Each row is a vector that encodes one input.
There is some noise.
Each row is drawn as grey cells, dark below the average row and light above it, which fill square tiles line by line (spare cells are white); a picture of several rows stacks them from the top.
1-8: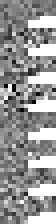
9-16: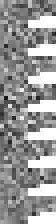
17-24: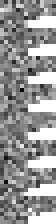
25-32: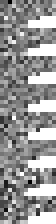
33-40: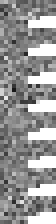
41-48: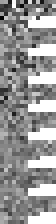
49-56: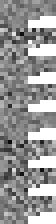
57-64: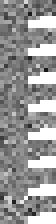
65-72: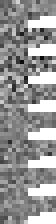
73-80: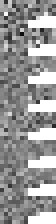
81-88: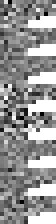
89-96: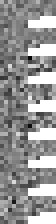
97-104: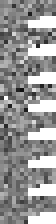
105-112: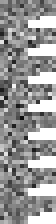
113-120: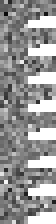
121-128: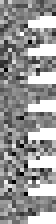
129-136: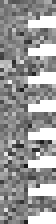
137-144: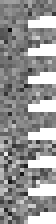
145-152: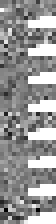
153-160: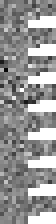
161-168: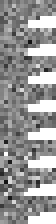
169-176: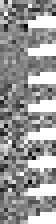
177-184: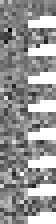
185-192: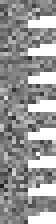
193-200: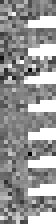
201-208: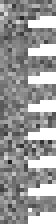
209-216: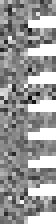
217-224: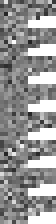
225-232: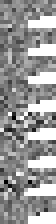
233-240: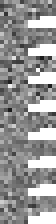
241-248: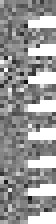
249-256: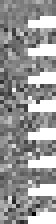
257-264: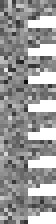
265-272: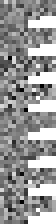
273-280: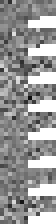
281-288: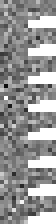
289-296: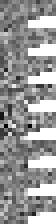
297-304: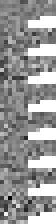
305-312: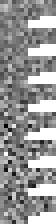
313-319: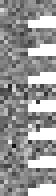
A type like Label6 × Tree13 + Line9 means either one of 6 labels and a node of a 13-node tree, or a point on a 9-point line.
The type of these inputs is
(Bool × Bool × Bool + Unit) × Line9 + Circle9 + List2(Line6).
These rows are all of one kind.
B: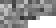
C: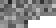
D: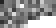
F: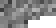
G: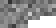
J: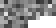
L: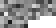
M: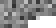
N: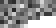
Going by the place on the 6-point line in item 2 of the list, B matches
G, M and N.
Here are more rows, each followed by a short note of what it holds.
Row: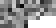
a point on a 9-point line
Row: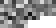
a point on a 9-point circle
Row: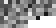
a point on a 9-point circle
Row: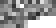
a list of one item
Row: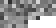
a point on a 9-point line
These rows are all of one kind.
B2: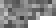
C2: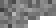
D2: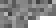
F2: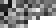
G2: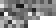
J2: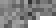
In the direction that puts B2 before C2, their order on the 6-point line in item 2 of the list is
F2, G2, D2, B2, J2, C2.
